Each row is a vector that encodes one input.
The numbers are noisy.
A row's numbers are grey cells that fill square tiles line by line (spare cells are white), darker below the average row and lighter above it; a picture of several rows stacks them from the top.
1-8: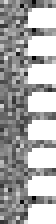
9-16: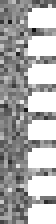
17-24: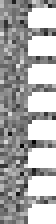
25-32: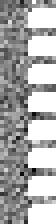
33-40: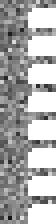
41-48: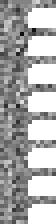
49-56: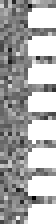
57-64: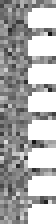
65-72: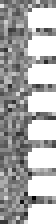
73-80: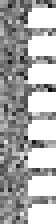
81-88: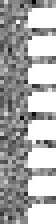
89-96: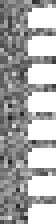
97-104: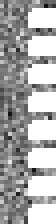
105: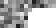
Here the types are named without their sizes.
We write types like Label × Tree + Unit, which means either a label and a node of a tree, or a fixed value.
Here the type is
(Bool × Bool × Bool + Tree + Unit) × Line × Line.
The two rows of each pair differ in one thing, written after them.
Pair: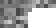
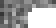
one of the three true/false values
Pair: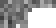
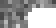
one of the three true/false values
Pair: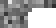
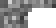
one of the three true/false values
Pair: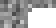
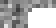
the place on one of the two lines
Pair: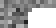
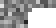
one of the three true/false values
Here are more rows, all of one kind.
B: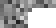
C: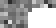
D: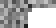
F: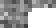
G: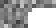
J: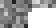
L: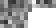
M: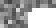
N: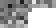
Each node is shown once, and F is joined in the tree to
C and J.
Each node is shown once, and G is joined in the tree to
B.
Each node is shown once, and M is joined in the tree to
B and C.
